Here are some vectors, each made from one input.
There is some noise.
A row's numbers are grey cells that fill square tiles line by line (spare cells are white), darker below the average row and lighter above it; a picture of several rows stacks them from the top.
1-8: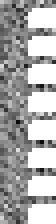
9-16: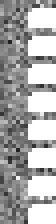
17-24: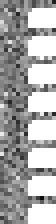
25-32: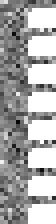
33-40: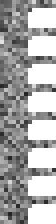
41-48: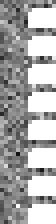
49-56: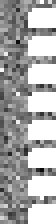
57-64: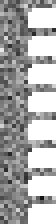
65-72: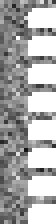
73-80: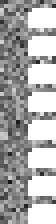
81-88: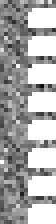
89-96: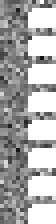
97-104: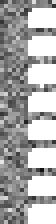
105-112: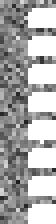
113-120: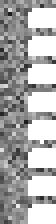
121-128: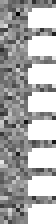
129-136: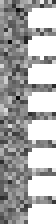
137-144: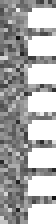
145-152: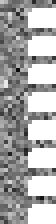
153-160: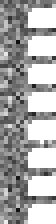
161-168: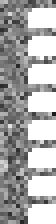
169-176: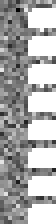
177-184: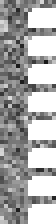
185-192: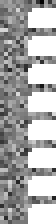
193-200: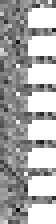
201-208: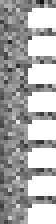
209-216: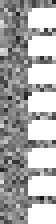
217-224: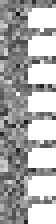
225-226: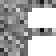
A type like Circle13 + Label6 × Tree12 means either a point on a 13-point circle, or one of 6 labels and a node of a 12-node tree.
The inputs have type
(Bool × Bool × Bool + Line13) × (Tree9 + Unit).
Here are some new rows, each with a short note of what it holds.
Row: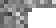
a point on a 13-point line and a node of a 9-node tree
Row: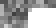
a node of a 9-node tree and three true/false values
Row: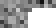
a point on a 13-point line
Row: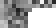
a node of a 9-node tree and three true/false values
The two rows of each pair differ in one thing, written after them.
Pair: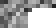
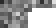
the node of the tree
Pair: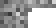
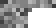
the node of the tree
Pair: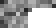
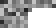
the place on the 13-point line
